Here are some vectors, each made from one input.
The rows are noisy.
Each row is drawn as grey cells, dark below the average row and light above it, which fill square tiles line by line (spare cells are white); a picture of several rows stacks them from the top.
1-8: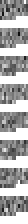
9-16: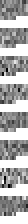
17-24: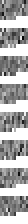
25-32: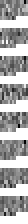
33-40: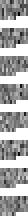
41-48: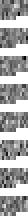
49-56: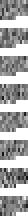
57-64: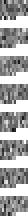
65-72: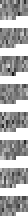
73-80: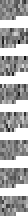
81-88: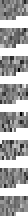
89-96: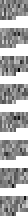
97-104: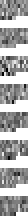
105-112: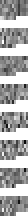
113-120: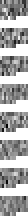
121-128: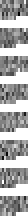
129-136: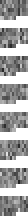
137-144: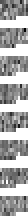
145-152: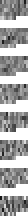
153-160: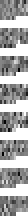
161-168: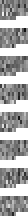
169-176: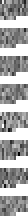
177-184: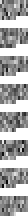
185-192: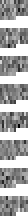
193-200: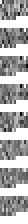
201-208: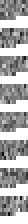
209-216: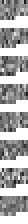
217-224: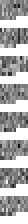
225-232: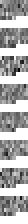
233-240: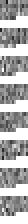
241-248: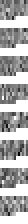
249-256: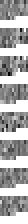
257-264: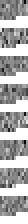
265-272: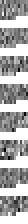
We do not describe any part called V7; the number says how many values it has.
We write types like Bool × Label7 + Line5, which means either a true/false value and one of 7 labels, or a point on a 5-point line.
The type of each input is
Bool × V7 + Line10 × (Line10 + Tree9).
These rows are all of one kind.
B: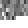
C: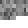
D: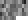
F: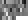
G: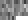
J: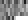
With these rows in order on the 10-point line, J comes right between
B and F.
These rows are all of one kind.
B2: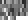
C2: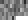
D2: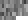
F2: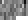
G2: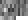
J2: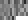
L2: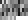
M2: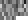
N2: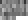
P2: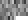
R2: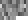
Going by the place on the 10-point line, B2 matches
F2 and N2.
